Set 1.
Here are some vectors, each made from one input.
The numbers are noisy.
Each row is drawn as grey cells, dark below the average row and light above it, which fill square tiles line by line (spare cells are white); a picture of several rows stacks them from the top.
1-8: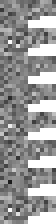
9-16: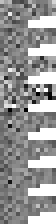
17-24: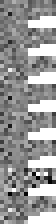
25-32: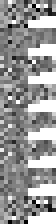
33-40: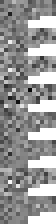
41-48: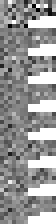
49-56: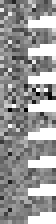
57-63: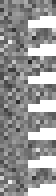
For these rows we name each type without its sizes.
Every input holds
a list of points on a line.
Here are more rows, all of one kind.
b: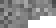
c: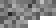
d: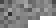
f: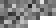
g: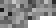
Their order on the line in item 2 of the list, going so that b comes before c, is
b, d, g, c, f.
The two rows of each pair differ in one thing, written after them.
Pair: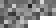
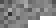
the place on the line in item 1 of the list
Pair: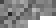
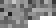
the place on the line in item 2 of the list
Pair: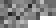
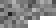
the place on the line in item 1 of the list
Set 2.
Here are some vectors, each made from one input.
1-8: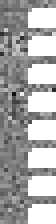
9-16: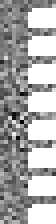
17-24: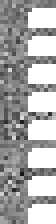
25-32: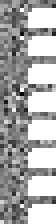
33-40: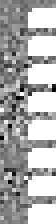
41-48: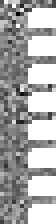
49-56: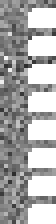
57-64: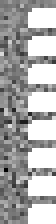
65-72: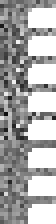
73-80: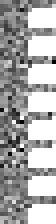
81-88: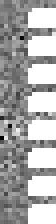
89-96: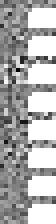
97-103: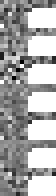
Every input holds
either a point on a 9-point circle and a true/false value, or a fixed value.
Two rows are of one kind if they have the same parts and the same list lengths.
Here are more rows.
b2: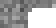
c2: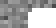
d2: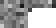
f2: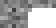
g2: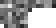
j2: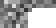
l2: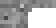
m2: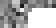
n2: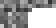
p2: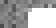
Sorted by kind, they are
b2, c2, f2, j2, l2, m2, n2, p2
d2, g2

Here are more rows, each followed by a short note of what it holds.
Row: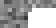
a point on a 9-point circle and a true/false value
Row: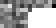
a fixed value
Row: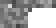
a fixed value
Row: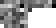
a fixed value
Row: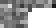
a fixed value
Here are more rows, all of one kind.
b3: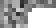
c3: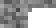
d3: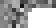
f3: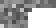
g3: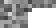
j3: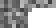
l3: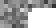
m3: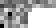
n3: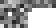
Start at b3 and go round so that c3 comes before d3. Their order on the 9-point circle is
b3, m3, g3, l3, c3, f3, j3, n3, d3.
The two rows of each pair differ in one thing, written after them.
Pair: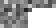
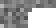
the true/false value
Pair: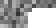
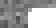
the place on the 9-point circle
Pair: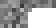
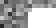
the true/false value
